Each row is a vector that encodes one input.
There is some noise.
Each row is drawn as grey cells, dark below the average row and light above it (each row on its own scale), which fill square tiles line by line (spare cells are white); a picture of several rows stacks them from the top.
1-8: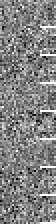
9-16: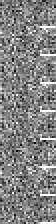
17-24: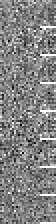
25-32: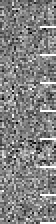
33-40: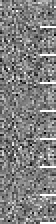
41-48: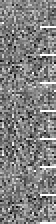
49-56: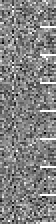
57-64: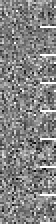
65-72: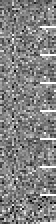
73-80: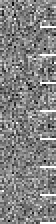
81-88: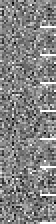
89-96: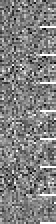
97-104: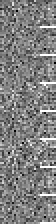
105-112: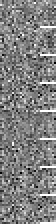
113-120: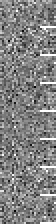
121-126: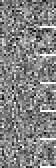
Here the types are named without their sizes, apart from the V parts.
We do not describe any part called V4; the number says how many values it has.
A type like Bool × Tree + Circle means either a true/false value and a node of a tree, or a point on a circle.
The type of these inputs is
Bool × List(Line + V4).
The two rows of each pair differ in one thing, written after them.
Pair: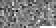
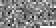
the true/false value
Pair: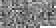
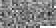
the place on the line in item 1 of the list
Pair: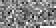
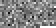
the value of V4 in item 2 of the list
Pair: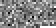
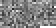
the place on the line in item 1 of the list
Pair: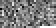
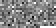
the true/false value
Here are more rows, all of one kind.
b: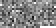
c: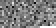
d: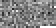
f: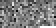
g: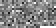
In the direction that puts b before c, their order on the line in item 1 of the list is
f, g, b, c, d.
